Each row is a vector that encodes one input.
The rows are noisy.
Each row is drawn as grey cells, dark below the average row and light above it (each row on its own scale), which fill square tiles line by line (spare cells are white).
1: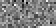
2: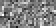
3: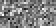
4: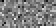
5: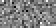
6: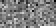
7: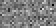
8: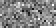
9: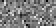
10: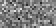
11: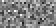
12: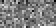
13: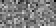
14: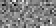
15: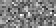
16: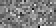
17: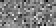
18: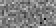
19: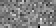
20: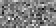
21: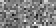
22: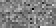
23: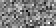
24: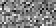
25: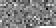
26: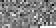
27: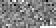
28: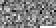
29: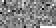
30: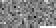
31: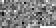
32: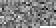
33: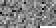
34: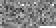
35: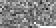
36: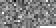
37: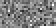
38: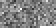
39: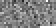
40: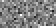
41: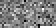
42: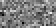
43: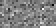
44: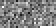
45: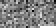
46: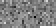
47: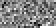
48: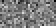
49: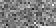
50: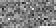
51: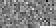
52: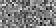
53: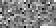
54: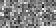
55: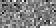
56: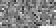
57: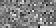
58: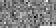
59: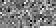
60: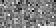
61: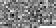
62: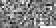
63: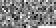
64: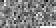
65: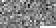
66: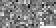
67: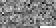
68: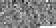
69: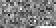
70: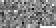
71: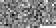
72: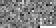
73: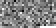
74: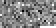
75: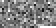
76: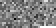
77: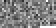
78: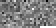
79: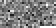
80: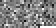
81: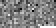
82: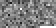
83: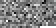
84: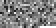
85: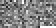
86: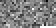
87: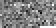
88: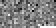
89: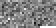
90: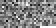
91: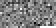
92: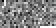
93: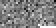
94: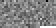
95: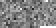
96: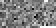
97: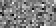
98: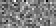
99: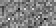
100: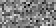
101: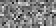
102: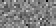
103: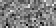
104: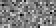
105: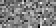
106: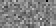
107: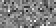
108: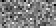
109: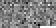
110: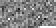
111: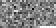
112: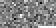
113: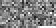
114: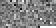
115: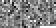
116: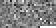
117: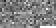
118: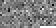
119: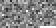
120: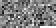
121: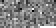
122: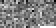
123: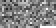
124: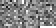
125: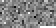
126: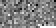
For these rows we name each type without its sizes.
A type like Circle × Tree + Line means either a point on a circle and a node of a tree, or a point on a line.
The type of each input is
Bool × List(Circle).
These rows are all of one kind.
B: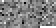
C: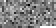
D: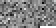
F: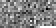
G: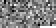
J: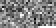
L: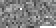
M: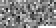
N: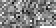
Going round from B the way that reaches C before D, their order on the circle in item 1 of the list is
B, G, J, M, N, F, L, C, D.
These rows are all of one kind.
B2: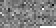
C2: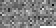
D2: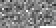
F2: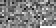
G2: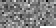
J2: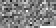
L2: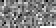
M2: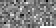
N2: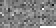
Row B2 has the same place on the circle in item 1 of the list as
C2, F2 and N2.
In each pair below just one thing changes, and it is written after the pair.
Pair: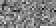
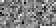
the place on the circle in item 1 of the list
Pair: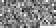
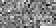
the place on the circle in item 1 of the list
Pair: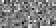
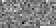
the place on the circle in item 2 of the list
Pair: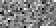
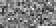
the place on the circle in item 1 of the list
